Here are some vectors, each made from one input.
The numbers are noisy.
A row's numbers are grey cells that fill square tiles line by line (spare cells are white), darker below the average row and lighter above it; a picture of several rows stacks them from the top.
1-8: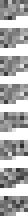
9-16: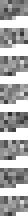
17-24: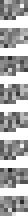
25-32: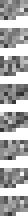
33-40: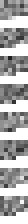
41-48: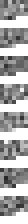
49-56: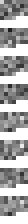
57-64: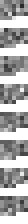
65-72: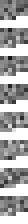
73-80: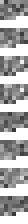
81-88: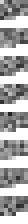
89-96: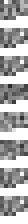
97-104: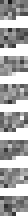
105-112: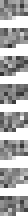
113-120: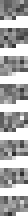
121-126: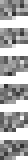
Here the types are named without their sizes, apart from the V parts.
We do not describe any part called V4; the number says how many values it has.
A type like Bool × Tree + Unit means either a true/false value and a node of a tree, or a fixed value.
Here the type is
Bool × Label × Line + V4.
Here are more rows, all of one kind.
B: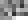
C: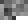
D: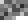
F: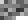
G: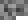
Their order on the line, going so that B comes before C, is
B, D, C, F, G.
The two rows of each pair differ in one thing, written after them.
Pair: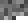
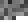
the place on the line
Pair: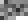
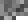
the true/false value
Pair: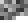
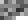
the place on the line
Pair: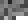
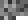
the label
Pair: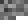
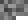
the place on the line
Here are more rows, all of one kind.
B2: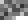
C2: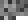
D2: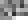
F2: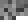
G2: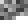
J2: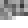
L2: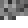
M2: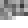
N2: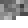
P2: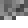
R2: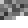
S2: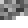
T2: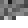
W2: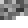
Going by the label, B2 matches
P2, R2 and T2.
